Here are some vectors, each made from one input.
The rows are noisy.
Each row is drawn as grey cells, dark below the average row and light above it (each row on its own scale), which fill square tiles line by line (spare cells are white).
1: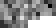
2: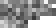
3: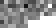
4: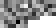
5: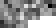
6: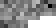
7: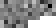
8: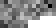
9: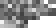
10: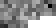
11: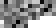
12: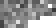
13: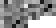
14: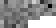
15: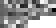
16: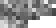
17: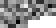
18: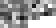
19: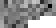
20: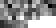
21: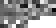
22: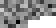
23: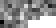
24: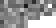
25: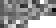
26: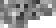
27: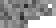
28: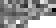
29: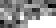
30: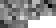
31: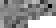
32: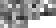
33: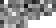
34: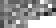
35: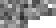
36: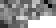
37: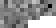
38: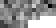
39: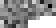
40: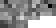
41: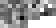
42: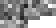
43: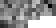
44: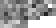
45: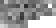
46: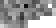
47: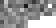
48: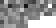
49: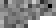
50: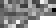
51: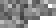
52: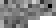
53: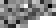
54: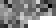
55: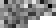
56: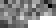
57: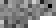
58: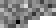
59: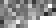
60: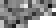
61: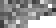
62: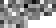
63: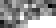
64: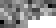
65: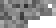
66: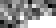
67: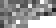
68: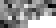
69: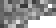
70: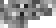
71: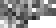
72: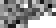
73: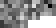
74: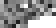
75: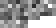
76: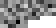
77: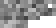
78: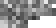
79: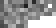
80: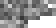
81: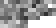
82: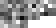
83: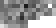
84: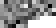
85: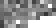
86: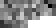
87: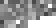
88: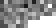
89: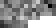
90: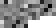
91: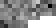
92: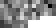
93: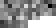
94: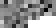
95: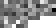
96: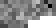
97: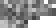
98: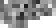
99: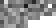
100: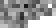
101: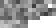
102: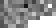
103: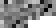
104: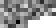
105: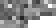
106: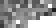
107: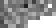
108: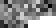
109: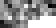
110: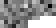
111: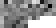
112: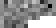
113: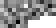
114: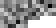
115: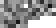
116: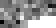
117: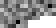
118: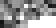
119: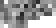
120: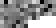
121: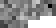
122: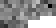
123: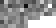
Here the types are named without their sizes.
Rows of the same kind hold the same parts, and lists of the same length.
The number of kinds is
2.
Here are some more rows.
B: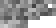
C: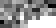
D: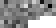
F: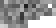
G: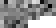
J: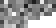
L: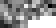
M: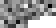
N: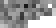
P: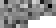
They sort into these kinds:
B, F, J, N
C, D, G, L, M, P

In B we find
a node of a tree and a true/false value.
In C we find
a point on a line and a true/false value.
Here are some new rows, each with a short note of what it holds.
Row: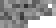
a node of a tree and a true/false value
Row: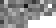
a node of a tree and a true/false value
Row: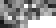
a point on a line and a true/false value
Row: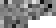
a point on a line and a true/false value
